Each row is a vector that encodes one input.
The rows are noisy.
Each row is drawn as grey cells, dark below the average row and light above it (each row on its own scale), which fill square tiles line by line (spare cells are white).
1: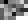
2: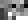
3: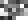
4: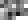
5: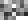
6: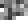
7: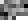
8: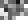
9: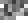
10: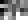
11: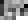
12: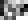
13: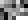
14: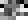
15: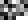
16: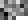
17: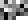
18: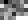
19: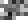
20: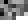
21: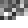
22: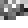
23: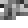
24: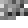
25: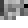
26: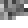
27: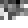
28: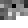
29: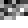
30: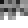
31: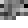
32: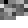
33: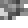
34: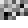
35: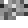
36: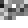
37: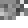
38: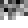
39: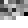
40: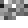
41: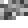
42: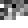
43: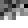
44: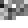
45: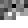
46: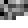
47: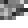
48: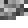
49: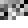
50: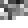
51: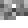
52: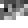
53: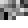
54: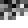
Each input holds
a true/false value, together with either a fixed value, or a node of a 7-node tree.
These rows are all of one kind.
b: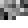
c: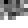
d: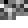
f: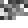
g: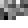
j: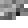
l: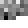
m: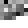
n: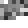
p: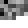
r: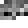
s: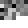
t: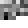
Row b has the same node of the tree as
g, l, n and t.
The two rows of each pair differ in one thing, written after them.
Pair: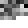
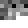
the node of the tree
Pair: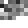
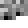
the node of the tree
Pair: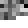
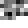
the true/false value
